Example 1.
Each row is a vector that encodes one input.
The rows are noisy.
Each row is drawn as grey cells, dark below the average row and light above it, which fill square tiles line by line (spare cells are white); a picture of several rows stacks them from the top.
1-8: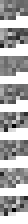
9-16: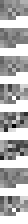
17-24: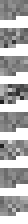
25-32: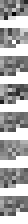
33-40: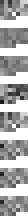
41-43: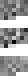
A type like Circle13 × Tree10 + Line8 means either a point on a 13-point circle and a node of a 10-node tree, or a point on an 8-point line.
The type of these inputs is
Tree9.
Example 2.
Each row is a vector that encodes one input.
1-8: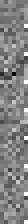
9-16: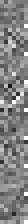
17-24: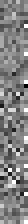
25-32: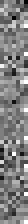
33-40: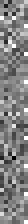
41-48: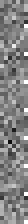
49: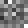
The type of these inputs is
Tree9.
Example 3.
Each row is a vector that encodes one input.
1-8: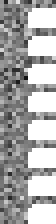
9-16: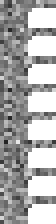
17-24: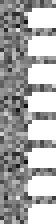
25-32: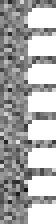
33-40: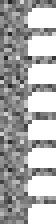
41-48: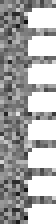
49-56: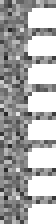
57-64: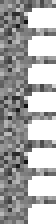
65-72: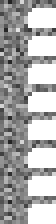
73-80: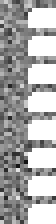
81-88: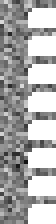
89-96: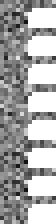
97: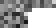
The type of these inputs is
Label6.
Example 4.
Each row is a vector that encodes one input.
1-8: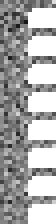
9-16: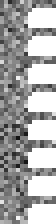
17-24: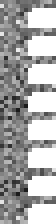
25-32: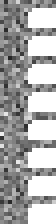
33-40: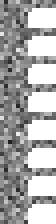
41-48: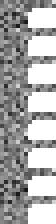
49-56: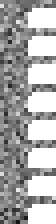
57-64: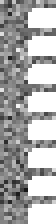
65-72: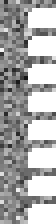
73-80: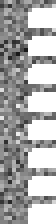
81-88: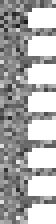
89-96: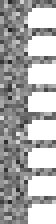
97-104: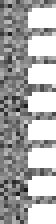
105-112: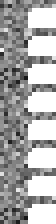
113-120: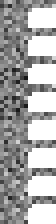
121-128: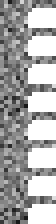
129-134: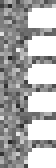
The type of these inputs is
Label7.
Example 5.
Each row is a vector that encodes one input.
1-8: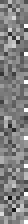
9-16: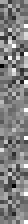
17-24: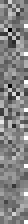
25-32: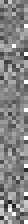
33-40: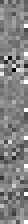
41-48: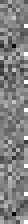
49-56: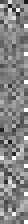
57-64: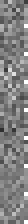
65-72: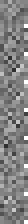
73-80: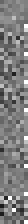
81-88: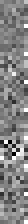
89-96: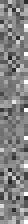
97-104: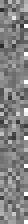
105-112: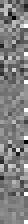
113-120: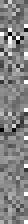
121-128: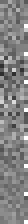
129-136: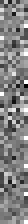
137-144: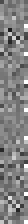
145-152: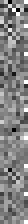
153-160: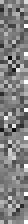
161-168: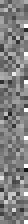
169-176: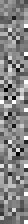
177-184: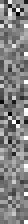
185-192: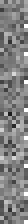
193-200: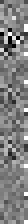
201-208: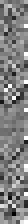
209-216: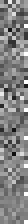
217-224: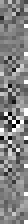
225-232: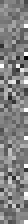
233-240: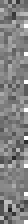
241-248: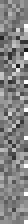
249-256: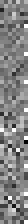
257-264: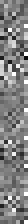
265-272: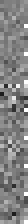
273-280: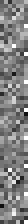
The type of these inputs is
Tree10.
